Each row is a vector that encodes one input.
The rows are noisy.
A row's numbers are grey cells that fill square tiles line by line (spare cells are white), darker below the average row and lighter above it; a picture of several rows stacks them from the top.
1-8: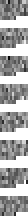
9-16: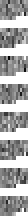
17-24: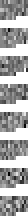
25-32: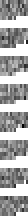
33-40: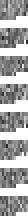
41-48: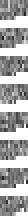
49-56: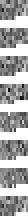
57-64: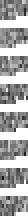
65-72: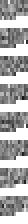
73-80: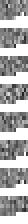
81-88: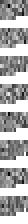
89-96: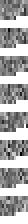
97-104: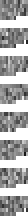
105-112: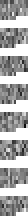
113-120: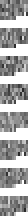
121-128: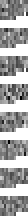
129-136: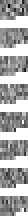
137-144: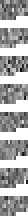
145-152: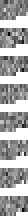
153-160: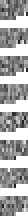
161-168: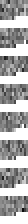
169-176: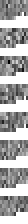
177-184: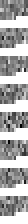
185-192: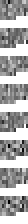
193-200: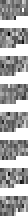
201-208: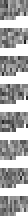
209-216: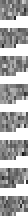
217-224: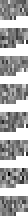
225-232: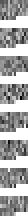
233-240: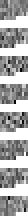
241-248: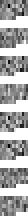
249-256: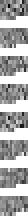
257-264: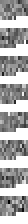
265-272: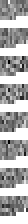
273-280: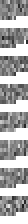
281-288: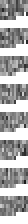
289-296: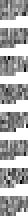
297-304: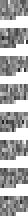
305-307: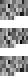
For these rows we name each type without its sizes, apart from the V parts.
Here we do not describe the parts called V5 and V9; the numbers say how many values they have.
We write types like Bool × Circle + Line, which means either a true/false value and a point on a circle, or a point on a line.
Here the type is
Bool × (Tree + Unit) × V9 + V5.
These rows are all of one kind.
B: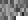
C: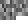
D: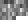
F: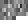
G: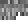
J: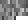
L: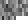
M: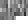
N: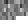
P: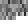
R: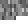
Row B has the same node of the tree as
D, F and N.
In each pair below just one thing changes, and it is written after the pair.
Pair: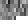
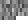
the node of the tree
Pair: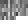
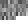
the value of V9
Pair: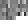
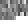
the value of V9
